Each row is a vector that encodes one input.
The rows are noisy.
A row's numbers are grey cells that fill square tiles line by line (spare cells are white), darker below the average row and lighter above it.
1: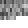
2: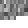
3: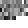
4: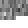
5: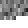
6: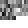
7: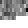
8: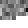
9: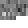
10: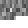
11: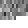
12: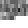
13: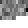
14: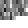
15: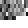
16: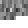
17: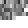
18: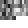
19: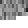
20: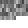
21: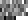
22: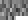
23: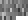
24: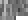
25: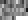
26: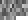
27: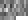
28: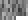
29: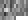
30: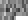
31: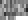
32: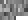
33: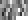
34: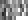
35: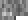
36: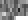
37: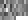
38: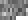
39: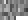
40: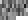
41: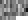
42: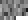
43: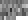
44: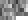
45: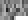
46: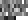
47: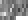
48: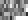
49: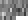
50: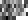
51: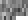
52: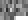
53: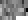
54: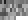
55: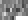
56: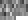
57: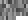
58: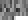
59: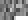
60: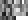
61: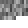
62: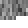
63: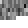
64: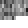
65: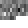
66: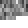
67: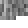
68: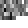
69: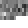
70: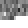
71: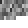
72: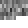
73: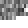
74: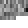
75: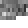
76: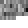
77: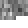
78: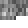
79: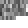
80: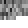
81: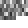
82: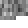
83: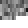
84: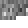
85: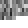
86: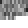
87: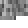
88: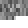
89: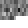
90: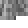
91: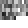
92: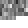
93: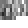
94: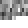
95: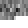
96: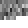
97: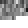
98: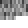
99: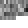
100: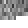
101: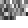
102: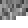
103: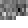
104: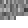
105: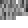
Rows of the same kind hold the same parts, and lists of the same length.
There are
2 kinds of row.
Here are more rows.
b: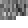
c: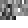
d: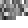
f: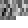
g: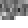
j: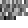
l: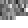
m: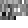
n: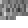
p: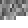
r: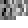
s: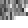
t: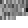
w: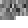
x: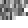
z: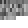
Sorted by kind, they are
b, d, g, j, l, n, s, w, x
c, f, m, p, r, t, z

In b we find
a point on a 7-point line and a point on a 10-point line.
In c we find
a point on a 7-point line and three true/false values.
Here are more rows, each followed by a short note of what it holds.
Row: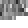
a point on a 7-point line and a point on a 10-point line
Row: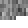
a point on a 7-point line and a point on a 10-point line
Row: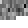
a point on a 7-point line and a point on a 10-point line
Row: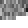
a point on a 7-point line and three true/false values
